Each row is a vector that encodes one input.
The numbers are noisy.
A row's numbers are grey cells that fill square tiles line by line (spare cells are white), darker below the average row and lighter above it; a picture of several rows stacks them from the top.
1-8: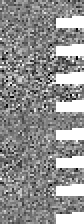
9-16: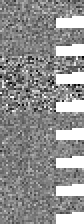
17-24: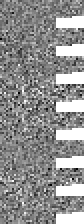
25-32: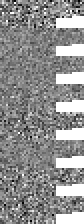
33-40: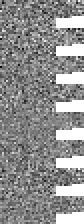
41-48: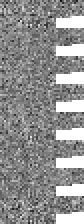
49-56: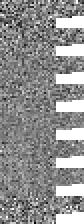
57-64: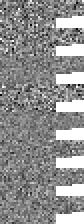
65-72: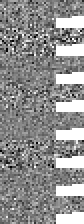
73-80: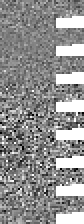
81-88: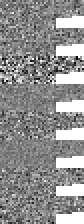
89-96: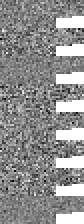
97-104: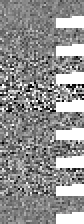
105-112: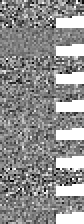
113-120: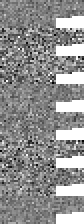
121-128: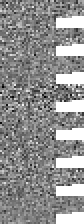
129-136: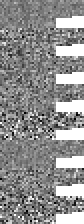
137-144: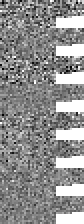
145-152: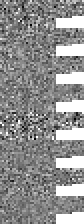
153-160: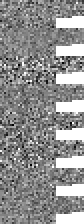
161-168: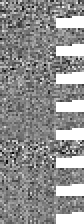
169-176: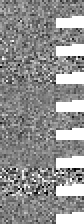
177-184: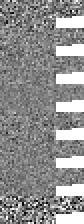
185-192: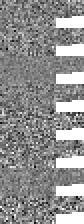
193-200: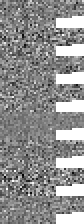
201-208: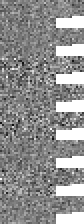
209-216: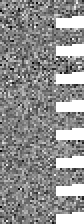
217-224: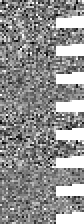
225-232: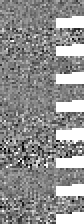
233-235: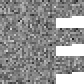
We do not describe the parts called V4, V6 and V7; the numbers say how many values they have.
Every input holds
either a node of each of two 9-node trees, or three true/false values, a value of V4, a value of V6 and a value of V7.
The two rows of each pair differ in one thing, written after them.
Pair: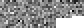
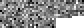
the value of V7
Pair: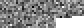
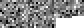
one of the three true/false values
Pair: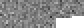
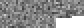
the value of V6
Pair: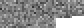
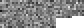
one of the three true/false values
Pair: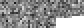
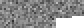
one of the three true/false values
